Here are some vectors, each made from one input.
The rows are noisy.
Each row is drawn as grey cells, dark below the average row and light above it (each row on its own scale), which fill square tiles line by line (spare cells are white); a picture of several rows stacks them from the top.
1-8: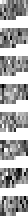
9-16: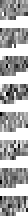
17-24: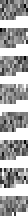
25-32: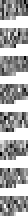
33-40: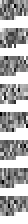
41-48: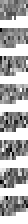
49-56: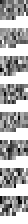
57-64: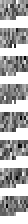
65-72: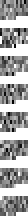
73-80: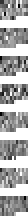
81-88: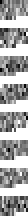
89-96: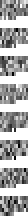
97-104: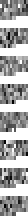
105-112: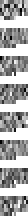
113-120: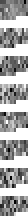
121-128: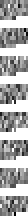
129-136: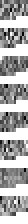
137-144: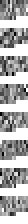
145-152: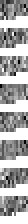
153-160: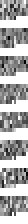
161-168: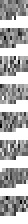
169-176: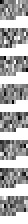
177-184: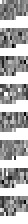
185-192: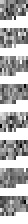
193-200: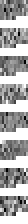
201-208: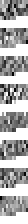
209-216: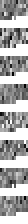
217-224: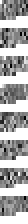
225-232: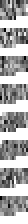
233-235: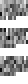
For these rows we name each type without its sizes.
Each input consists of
either a fixed value, or two labels and a true/false value.
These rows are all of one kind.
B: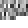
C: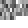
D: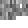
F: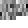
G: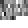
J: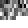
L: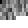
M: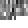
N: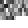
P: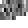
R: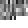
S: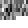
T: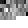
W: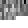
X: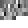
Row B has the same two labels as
C, F, G and X.
